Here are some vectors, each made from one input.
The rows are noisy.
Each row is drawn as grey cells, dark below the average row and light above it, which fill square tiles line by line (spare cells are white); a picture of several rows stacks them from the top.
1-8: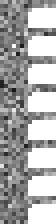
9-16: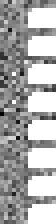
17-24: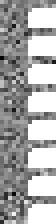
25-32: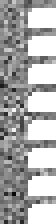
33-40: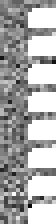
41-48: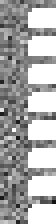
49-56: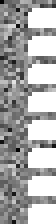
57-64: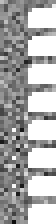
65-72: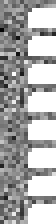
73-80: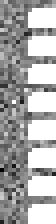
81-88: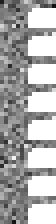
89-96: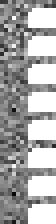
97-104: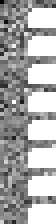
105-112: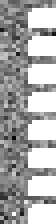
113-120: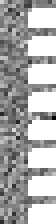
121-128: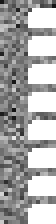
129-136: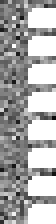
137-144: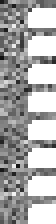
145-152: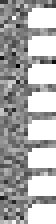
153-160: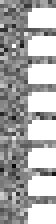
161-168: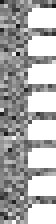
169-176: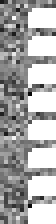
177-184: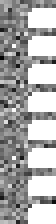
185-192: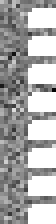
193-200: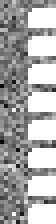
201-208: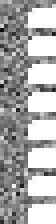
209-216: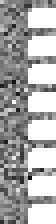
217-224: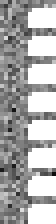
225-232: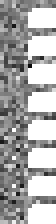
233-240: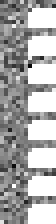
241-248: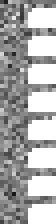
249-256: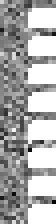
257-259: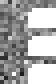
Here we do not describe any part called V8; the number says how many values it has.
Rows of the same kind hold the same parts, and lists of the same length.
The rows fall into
4 kinds.
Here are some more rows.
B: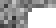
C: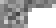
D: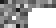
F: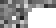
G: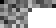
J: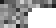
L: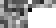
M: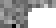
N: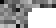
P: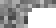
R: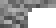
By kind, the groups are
B, C, M, P, R
D, F
G, J, N
L

